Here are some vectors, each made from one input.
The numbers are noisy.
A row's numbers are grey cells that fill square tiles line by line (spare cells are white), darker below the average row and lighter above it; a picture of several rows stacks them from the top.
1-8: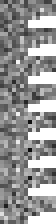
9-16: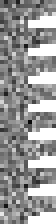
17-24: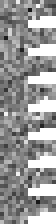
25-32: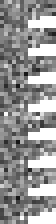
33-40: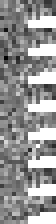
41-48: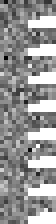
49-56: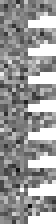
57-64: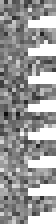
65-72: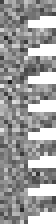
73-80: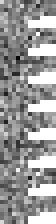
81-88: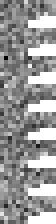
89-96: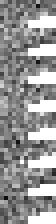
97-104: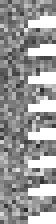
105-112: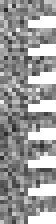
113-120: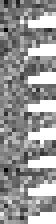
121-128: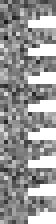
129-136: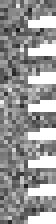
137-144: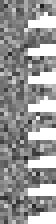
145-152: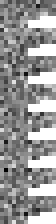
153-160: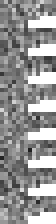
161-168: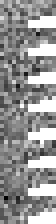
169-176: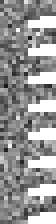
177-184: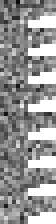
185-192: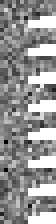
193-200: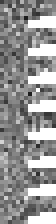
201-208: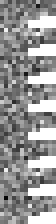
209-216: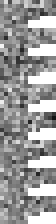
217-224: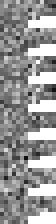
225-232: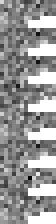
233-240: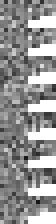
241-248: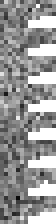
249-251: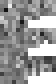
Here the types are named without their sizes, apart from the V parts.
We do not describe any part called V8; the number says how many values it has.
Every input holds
a label, together with either a point on a circle, or a list of values of V8.
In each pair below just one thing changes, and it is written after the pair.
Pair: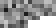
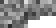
the label
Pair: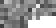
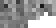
the label
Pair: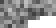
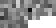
the label
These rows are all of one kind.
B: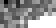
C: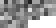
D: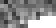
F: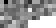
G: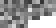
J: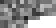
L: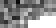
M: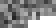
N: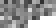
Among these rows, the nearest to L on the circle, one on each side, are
C and M.
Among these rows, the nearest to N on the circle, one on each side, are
G and J.
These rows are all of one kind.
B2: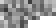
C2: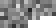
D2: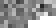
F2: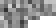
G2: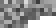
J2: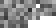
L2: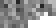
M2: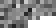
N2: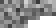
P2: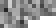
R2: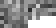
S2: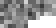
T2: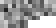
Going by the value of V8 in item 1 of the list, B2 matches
C2, G2, S2 and T2.
